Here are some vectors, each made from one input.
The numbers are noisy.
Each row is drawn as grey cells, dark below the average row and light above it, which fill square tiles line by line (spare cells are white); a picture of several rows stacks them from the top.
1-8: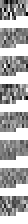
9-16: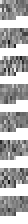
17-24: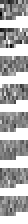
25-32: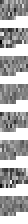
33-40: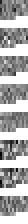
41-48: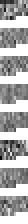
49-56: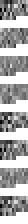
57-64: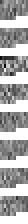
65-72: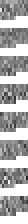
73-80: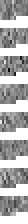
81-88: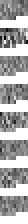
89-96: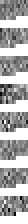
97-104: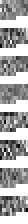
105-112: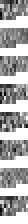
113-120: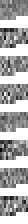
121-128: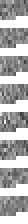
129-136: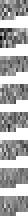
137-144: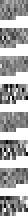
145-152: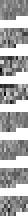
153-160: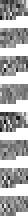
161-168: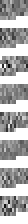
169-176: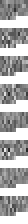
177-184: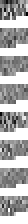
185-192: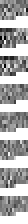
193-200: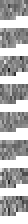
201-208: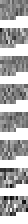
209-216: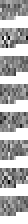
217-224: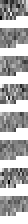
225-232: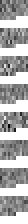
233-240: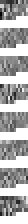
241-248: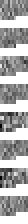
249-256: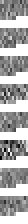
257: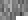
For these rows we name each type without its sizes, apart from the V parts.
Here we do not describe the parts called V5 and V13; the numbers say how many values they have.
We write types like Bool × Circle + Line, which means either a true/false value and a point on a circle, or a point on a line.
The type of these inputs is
Line × (Line + V13) + V5.
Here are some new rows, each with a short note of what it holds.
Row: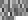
a point on a line and a value of V13
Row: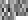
a point on each of two lines
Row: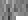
a point on a line and a value of V13
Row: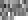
a point on each of two lines
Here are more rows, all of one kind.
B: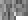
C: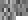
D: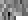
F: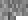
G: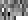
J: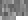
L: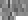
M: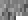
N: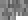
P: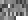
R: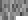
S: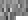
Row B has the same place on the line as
C, D, F and L.
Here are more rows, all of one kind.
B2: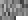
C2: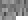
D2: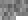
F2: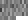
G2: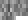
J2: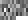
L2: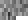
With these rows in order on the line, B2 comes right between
J2 and L2.
